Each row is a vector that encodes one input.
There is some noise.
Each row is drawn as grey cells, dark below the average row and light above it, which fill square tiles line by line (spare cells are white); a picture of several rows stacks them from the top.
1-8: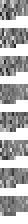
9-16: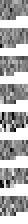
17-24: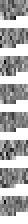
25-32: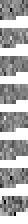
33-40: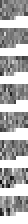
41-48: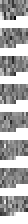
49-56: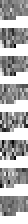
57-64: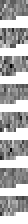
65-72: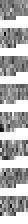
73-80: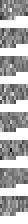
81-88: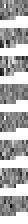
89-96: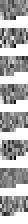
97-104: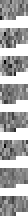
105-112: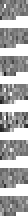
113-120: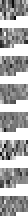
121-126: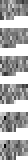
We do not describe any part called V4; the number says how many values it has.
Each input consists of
a point on a 6-point circle, a point on a 6-point line, a true/false value and a value of V4.
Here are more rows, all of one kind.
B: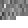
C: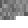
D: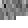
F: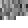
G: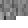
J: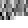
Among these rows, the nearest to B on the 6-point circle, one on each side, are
C and D.
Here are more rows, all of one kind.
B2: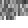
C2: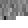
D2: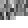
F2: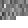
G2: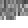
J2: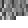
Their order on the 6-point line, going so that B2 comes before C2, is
B2, G2, C2, D2, J2, F2.
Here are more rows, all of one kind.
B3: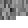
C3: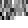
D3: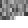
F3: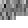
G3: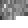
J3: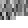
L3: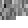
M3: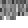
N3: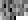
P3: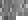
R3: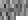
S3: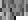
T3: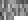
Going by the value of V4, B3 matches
C3, L3, N3 and S3.
